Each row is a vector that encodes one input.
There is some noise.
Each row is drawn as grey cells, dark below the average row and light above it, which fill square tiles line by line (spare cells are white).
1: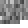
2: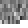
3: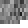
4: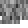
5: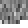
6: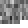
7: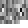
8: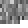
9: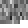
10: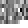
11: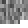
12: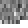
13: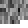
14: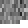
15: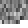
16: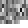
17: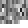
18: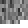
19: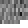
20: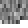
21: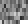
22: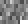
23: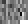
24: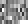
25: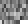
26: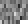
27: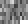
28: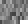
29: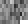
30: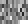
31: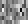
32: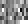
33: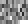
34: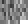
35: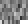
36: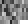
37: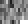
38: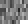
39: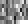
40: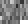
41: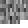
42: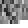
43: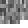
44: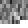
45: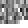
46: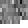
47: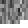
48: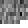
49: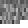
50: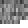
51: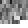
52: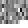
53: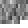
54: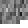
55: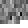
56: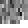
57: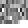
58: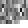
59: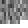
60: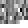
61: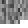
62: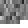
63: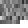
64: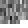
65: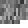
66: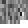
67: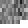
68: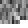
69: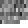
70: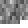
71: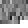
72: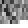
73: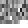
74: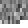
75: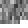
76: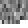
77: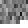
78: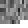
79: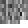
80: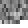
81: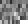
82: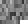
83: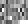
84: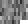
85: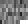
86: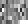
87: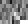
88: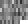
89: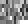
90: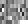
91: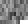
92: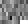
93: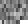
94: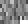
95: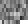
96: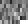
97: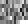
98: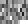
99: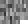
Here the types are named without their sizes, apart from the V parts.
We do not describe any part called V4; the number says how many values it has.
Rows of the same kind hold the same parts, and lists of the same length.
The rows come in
5 kinds.
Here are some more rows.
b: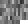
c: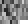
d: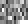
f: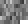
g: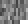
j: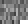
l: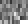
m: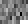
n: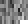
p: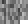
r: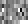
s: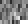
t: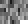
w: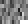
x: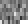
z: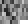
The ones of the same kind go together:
b, f, g, j, m
c, z
d, r
l, s, x
n, p, t, w

